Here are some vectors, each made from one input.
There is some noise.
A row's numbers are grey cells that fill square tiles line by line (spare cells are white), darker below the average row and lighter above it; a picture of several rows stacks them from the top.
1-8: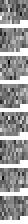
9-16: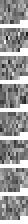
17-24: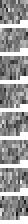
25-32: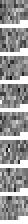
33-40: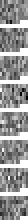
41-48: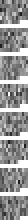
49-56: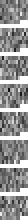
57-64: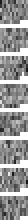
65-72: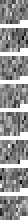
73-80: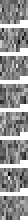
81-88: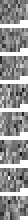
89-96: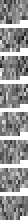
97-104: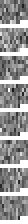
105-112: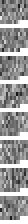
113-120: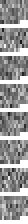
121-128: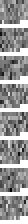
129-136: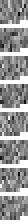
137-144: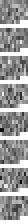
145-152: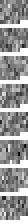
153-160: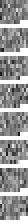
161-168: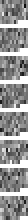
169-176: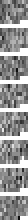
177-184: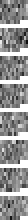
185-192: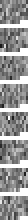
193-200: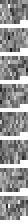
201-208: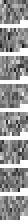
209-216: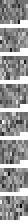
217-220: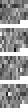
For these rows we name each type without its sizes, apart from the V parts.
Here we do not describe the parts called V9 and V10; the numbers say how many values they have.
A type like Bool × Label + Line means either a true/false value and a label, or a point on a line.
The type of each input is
(Bool × Bool × Bool + V9) × Line × V10.
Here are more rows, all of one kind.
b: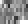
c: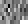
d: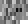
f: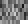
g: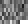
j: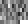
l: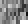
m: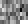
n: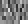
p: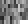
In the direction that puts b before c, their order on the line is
j, l, m, b, d, c, n, p, f, g.
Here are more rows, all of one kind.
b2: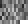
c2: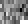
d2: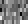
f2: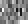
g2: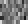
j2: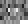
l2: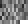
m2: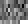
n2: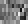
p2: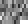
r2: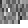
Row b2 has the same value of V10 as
c2 and l2.
